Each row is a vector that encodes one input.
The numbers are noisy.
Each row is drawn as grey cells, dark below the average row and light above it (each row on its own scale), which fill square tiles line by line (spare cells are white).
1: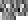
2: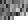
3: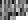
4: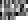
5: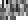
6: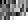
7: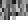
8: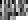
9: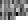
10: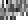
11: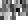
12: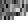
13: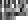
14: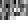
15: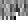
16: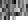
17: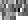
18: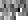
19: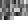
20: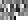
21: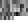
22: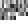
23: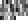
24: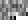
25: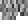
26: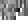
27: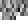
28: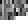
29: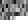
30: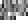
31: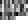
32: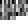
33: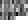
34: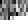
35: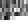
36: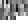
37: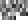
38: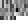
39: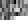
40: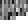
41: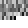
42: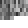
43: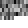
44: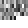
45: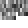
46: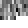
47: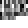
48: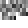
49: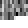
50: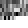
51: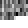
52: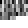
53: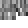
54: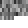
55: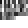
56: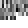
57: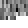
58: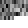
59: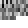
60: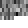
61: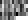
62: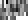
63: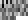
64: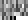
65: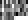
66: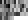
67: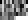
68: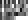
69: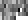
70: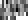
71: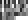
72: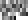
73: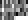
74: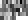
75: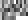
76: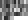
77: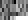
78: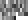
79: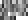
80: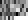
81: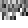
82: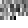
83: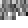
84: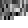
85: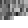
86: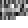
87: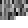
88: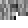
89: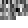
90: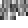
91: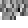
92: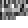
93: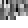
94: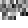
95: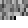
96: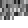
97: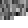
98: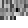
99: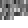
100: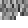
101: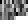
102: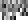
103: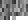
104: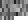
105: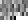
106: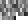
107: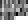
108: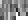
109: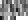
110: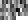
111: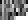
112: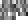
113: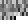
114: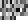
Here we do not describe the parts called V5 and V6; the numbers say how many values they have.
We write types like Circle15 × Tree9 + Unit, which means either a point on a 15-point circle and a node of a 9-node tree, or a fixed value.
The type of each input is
Bool × Bool × Bool × V6 + (Line3 × Line4 + Unit) × V5.
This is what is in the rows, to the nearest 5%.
About 50% of them hold three true/false values and a value of V6. The rest hold a value of V5, together with either a fixed value, or a point on a 3-point line and a point on a 4-point line.
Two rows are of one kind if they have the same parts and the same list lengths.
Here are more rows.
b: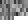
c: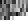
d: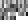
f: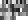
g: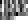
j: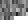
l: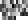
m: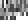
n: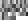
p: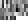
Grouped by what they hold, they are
b, c, j
d, f, l, m, n, p
g

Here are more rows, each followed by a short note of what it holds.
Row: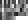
a value of V5
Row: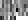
three true/false values and a value of V6
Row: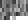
a point on a 3-point line, a point on a 4-point line and a value of V5
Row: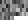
a point on a 3-point line, a point on a 4-point line and a value of V5
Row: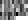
a value of V5
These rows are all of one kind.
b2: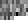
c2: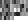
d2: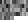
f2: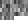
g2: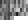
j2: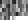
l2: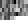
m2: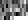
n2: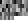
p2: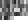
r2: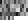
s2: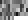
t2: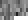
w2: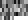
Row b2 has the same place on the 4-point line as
g2, r2, s2 and t2.
